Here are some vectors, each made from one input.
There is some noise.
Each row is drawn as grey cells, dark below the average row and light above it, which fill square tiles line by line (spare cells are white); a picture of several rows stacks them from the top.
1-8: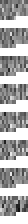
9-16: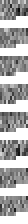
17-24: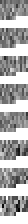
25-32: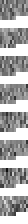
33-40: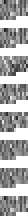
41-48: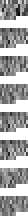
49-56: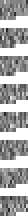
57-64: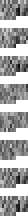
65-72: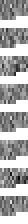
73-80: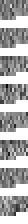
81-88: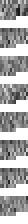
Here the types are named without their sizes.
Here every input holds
a point on a line.
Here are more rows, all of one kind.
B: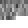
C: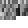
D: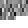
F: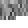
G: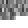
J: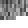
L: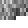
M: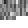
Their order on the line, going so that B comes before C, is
M, J, B, G, D, F, L, C.
